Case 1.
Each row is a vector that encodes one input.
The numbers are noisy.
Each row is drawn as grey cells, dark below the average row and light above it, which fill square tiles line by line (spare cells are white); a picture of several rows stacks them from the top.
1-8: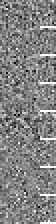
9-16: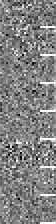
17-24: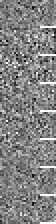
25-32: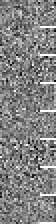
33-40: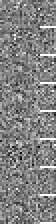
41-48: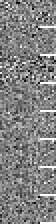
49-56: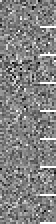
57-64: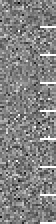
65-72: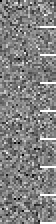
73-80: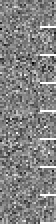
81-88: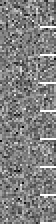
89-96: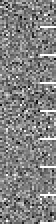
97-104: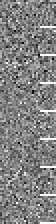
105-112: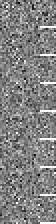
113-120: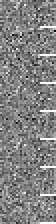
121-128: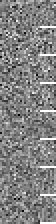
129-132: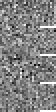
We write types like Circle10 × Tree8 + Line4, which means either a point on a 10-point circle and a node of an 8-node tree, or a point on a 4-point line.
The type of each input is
Line9 + Tree11.
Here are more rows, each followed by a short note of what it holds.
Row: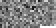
a node of an 11-node tree
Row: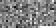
a point on a 9-point line
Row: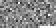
a node of an 11-node tree
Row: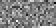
a point on a 9-point line
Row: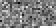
a node of an 11-node tree
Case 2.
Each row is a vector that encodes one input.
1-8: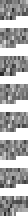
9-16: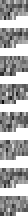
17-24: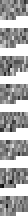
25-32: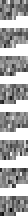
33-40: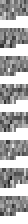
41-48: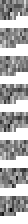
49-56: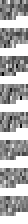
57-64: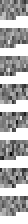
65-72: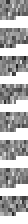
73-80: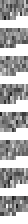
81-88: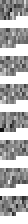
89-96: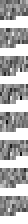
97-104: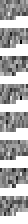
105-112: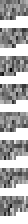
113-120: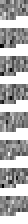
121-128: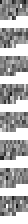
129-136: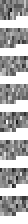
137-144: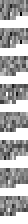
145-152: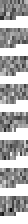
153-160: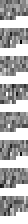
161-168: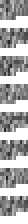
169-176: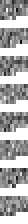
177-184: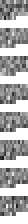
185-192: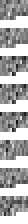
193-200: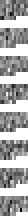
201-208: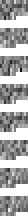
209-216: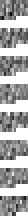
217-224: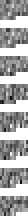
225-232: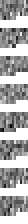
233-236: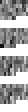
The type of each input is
Circle14 + Line5.
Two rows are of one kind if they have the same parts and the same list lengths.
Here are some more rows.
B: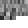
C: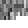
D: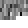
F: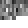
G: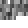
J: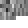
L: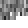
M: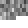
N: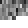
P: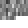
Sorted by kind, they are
B, F, J, M, N, P
C, D, G, L

